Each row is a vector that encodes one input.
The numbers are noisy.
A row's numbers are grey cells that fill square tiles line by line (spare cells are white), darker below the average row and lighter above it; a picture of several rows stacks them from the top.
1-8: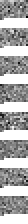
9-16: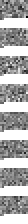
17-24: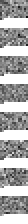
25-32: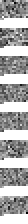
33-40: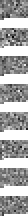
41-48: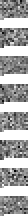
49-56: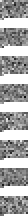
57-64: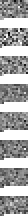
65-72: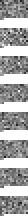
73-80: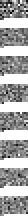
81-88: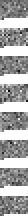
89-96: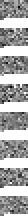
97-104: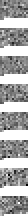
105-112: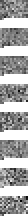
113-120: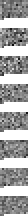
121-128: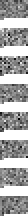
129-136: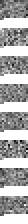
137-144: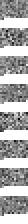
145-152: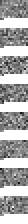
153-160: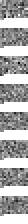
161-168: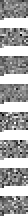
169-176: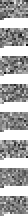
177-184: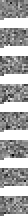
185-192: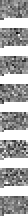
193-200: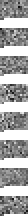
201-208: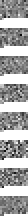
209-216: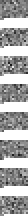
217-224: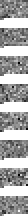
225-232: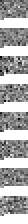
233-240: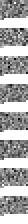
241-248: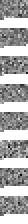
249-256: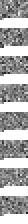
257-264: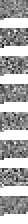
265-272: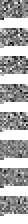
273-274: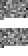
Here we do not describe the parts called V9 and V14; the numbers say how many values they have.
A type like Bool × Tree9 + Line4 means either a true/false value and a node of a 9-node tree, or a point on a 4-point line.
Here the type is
(Line5 + V14) × (Line8 + V9).
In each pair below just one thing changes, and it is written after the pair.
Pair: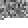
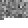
the value of V14
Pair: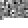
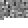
the place on the 8-point line
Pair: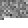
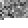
the place on the 8-point line
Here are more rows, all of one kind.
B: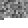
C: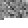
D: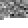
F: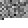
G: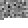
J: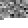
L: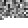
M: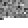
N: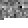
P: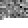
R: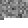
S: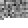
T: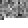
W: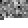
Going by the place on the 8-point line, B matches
D, J, M and W.
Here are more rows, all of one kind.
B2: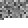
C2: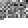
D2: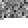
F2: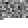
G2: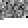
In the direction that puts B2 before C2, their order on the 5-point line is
B2, F2, G2, C2, D2.
